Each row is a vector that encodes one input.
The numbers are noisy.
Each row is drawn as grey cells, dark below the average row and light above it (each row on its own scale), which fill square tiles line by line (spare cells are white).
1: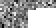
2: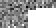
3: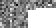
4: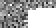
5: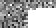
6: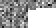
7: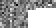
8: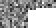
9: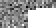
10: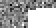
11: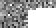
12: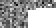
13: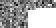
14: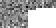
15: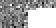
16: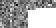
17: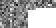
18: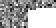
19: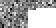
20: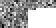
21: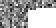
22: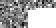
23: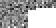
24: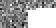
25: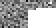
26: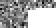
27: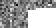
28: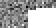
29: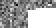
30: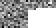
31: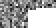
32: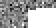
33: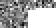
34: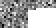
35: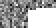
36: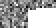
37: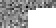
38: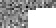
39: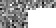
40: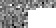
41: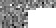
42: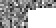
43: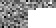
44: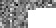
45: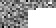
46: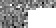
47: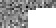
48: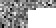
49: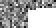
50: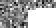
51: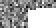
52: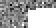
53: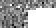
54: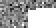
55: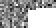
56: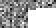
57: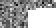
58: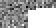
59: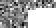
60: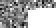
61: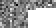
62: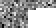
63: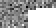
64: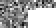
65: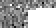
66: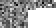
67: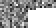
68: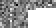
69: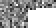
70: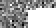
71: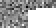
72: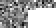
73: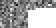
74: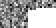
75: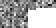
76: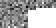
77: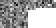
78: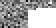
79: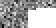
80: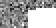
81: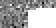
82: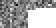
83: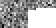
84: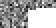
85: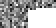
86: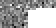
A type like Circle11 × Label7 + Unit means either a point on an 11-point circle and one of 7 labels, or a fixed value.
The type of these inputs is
Line13.
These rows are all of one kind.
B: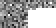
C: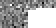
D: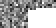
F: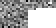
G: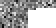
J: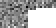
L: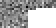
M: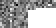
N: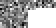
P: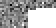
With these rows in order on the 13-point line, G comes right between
D and F.
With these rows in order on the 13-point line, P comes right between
D and J.
